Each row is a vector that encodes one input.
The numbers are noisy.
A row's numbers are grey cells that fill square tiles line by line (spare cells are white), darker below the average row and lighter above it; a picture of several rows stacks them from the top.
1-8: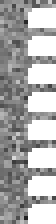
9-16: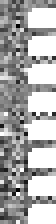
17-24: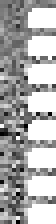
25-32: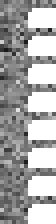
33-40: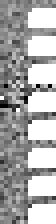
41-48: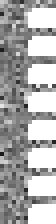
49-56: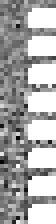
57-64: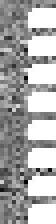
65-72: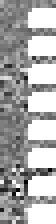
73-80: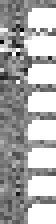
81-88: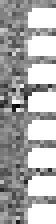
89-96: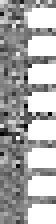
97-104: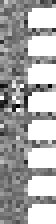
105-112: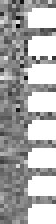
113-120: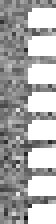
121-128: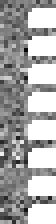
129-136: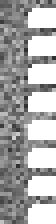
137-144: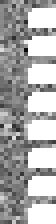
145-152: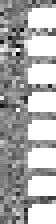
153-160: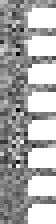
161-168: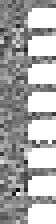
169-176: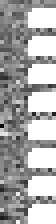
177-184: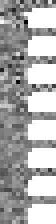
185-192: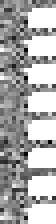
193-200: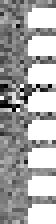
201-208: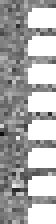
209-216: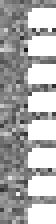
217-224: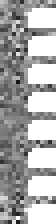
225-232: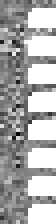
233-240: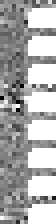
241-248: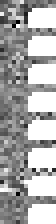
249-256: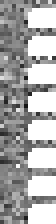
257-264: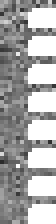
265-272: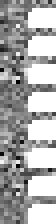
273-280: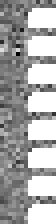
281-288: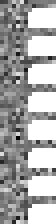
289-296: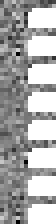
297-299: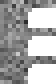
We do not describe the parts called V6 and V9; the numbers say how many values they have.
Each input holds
either one of 8 labels, a true/false value and a value of V6, or a value of V9.
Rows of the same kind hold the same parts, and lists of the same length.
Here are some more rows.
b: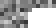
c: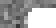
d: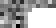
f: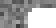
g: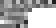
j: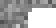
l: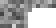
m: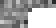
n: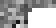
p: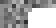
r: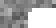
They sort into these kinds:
b, g, m, n, p
c, d, f, j, l, r

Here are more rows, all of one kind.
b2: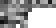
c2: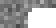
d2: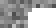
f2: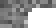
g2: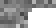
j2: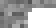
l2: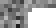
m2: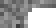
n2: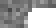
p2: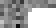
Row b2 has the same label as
d2, m2 and n2.
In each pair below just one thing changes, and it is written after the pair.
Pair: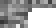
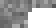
the value of V6
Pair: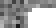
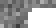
the value of V6
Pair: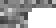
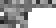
the label
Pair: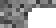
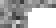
the true/false value
